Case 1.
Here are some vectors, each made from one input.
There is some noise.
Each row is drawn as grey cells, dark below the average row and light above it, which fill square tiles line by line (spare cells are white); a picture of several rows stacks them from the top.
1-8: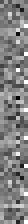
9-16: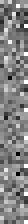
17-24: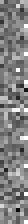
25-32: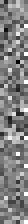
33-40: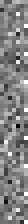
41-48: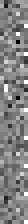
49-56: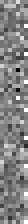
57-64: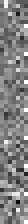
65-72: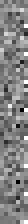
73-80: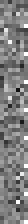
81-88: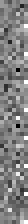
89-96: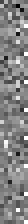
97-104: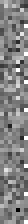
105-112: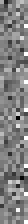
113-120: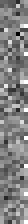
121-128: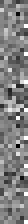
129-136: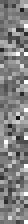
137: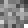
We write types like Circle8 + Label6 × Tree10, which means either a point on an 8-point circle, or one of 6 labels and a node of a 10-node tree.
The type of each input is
Bool × Bool × Bool × Bool × Bool + Unit.
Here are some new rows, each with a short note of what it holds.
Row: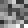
a fixed value
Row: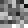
a fixed value
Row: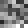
a fixed value
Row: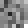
five true/false values
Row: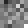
five true/false values
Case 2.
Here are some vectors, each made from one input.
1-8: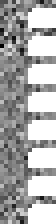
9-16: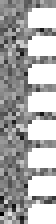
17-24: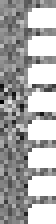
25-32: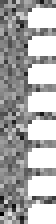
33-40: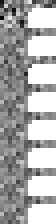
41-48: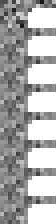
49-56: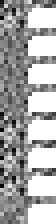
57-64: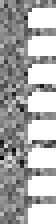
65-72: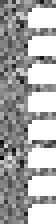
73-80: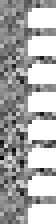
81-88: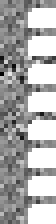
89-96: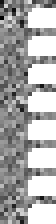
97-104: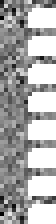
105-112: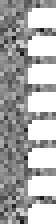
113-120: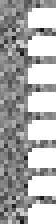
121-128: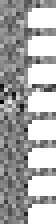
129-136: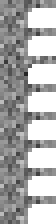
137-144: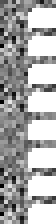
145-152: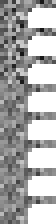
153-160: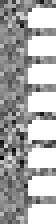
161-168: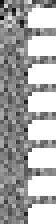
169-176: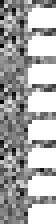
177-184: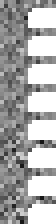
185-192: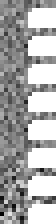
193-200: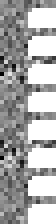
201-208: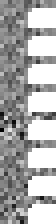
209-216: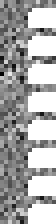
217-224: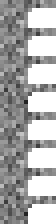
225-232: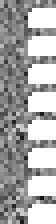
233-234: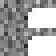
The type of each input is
Line4.
